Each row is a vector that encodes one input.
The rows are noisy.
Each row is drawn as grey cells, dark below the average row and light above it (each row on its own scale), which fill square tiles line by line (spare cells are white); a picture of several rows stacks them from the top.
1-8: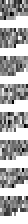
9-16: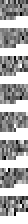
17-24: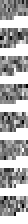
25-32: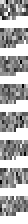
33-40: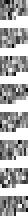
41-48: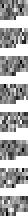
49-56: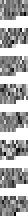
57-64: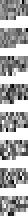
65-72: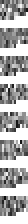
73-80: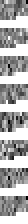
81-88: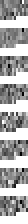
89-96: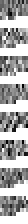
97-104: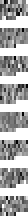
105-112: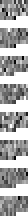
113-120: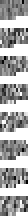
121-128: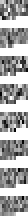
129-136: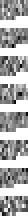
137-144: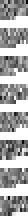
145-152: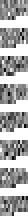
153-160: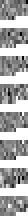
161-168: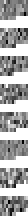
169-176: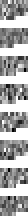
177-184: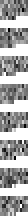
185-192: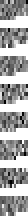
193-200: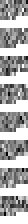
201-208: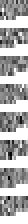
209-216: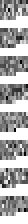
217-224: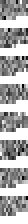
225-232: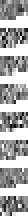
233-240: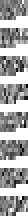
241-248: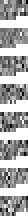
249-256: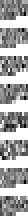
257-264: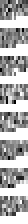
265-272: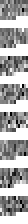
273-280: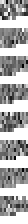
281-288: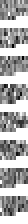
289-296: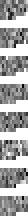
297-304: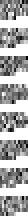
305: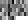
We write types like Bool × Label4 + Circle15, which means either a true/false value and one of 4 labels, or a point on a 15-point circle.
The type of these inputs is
Label7 × Label7 × Label7 + Unit.
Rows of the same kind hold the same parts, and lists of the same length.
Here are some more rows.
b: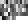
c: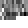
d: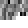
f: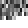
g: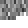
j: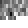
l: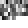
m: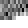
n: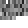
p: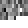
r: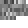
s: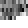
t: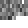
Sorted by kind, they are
b, l
c, d, f, g, j, m, n, p, r, s, t

